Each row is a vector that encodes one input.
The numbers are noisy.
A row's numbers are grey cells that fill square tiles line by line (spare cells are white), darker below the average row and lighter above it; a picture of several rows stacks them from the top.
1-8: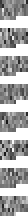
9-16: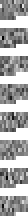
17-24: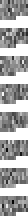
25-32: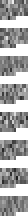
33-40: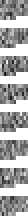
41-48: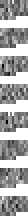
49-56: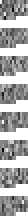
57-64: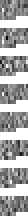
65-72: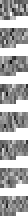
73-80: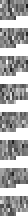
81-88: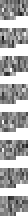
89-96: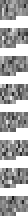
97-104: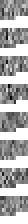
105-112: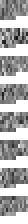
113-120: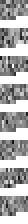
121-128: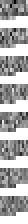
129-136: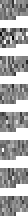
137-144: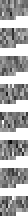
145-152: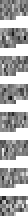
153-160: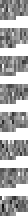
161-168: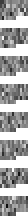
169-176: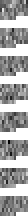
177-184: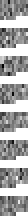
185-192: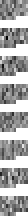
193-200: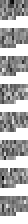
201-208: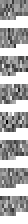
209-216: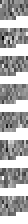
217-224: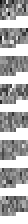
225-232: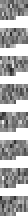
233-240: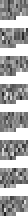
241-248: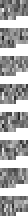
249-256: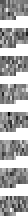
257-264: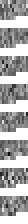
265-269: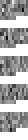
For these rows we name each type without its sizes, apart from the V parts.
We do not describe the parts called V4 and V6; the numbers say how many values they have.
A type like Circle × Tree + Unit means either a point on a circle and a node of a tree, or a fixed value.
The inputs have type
((Bool × Bool × Bool + V4) × V6 + Circle) × Line.
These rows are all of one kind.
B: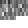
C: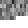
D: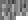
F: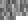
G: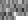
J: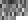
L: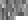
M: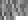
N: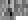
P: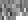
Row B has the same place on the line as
D, F, J and P.
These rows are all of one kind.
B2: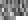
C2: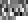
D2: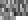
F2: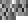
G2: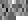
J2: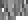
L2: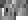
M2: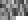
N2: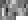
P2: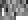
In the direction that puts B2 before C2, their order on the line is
N2, L2, P2, F2, G2, J2, B2, C2, D2, M2.
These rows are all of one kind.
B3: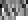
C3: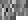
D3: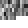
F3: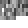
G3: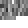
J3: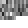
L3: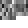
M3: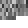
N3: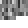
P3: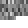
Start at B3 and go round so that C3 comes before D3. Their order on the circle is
B3, P3, M3, L3, C3, G3, D3, N3, F3, J3.
